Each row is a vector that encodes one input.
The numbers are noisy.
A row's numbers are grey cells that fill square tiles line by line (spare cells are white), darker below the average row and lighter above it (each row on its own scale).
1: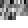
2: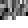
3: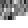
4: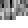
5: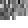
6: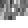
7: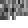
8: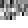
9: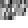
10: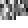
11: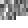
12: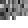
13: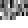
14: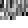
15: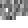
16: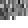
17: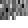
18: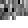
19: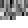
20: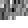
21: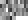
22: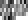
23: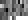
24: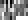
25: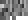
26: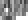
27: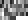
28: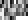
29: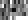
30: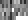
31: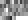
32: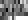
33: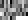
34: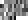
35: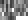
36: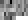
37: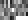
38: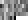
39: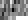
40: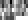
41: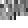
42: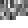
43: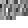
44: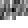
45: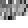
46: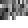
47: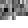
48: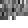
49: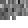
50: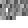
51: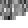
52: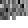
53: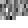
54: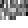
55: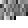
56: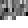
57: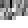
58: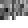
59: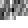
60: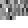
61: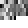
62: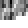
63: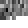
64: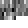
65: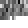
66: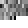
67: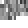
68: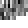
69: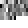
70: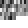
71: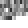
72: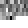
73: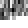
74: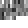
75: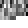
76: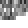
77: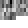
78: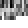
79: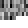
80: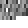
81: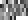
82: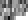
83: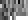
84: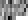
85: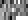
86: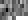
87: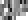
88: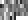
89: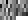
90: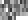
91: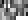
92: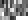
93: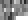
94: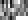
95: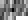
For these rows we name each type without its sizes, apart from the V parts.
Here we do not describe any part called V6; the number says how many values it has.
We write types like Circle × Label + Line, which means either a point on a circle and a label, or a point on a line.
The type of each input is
Bool × (Line + V6).
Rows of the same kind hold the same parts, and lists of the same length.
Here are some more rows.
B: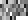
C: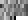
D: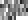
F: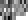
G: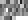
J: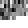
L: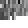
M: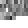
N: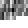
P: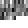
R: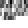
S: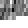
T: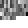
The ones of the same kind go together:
B, C, D, G, J, M, N, P, S
F, L, R, T

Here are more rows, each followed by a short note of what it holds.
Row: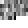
a point on a line and a true/false value
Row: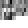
a true/false value and a value of V6
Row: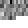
a true/false value and a value of V6
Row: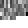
a true/false value and a value of V6
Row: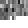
a true/false value and a value of V6
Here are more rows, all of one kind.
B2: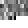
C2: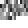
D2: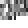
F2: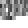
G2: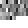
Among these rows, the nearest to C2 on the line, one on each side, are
D2 and G2.
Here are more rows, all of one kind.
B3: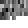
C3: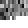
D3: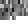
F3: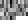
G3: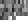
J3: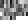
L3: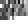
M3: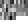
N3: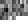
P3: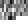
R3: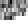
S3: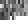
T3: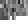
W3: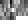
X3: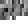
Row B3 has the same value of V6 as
C3, M3, P3 and X3.
